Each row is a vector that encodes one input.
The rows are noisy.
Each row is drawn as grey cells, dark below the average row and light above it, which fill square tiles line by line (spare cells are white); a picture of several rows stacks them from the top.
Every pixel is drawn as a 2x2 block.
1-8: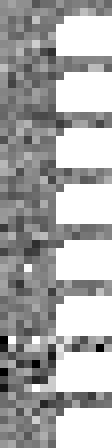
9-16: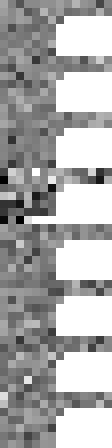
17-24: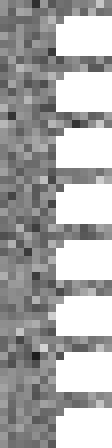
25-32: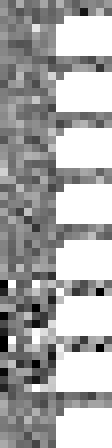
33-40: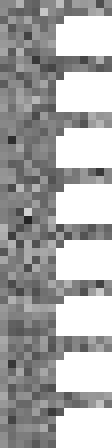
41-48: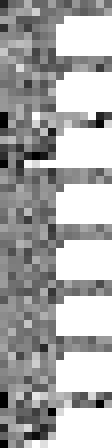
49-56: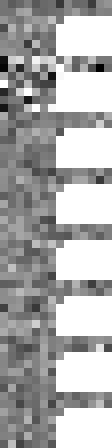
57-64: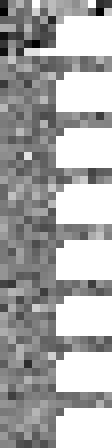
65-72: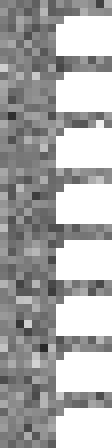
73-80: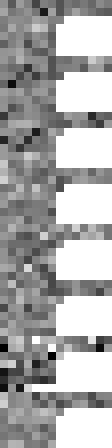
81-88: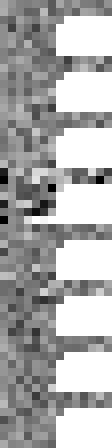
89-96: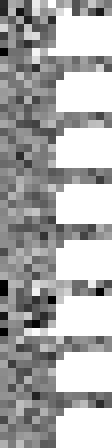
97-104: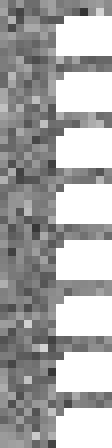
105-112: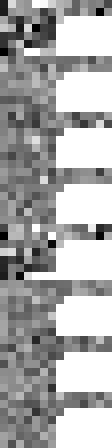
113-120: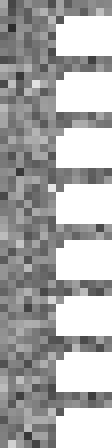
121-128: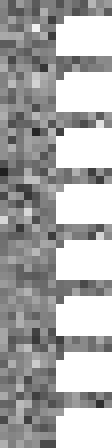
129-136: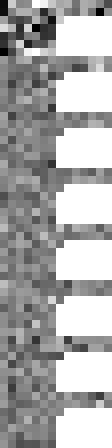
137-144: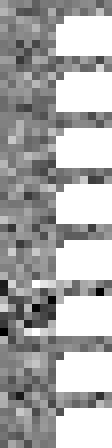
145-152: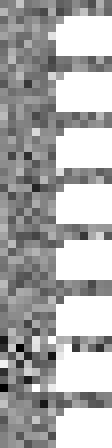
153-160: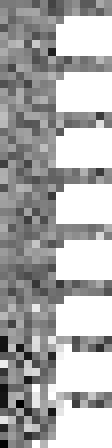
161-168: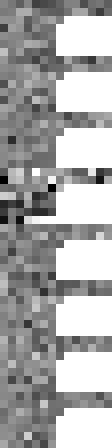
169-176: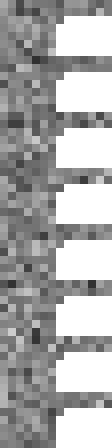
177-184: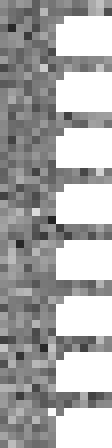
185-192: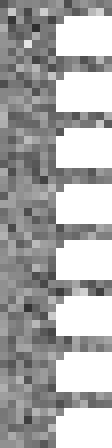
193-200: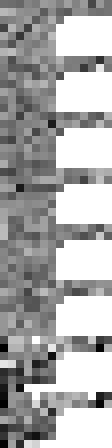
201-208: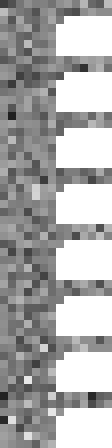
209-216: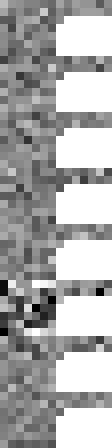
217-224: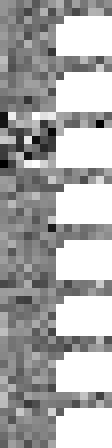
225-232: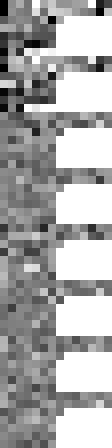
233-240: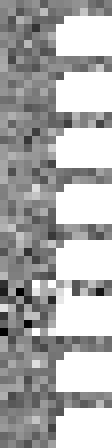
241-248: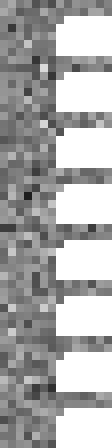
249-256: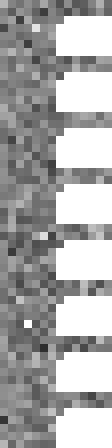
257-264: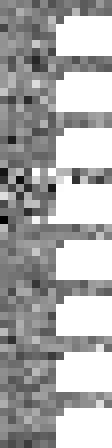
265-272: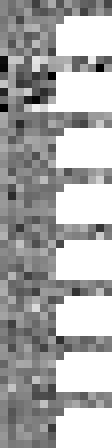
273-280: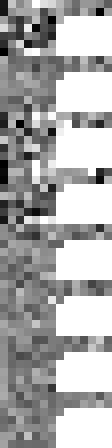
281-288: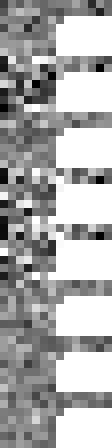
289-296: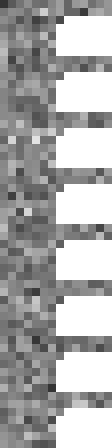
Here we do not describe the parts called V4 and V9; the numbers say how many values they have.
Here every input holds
either a node of a 7-node tree, or four true/false values, a value of V4 and a value of V9.
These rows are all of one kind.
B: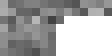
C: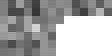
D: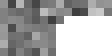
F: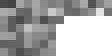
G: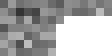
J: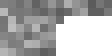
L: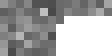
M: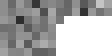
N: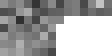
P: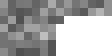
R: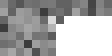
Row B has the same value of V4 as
L, M and R.
